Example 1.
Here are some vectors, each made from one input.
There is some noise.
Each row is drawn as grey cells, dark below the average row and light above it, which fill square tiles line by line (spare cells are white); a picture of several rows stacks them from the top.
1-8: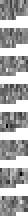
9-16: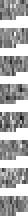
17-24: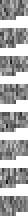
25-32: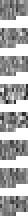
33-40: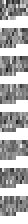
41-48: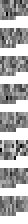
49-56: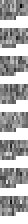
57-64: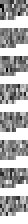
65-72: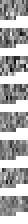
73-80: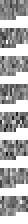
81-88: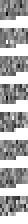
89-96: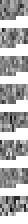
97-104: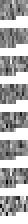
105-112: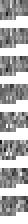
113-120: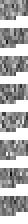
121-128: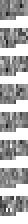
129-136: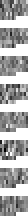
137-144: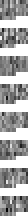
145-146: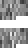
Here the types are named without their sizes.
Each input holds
a list of points on a line.
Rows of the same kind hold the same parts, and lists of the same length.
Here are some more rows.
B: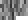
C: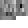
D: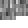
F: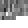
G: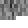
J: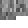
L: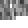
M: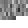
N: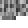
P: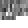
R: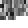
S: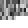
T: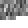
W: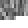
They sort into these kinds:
B, C, F, G, J, M, N, P, R, T, W
D, L
S

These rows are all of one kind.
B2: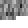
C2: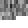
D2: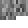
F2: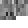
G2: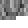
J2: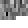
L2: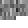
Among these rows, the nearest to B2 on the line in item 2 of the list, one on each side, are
F2 and L2.
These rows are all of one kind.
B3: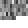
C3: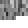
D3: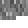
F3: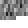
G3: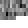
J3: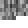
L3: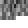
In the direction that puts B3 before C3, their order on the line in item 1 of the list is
L3, D3, J3, B3, F3, C3, G3.
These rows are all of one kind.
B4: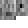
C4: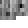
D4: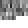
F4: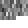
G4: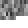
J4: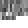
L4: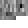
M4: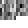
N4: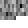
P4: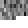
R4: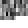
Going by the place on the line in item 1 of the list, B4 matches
G4, L4, M4 and N4.
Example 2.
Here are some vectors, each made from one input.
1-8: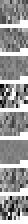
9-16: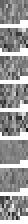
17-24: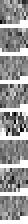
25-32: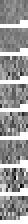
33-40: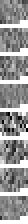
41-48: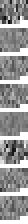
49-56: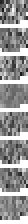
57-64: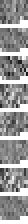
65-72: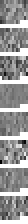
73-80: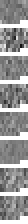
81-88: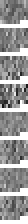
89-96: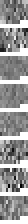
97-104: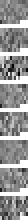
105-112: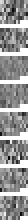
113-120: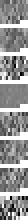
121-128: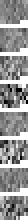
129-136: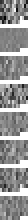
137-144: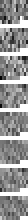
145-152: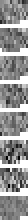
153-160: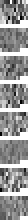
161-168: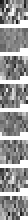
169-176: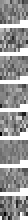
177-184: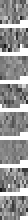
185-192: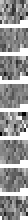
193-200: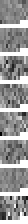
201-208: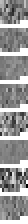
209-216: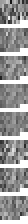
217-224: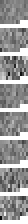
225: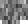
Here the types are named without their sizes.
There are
2 kinds of row.
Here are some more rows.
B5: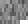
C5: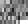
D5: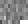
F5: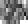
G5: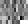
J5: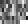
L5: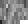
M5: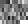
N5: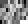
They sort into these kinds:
B5, C5, D5, F5, G5, J5, L5, M5
N5

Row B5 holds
a point on each of two lines and a true/false value.
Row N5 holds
a fixed value.
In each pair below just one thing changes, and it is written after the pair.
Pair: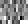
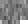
the true/false value
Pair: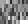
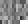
the place on one of the two lines
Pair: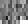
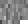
the place on one of the two lines
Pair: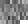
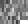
the place on one of the two lines
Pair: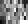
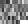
the place on one of the two lines
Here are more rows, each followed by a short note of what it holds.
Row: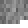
a point on each of two lines and a true/false value
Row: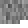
a point on each of two lines and a true/false value
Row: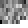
a point on each of two lines and a true/false value
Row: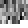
a fixed value
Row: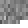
a point on each of two lines and a true/false value
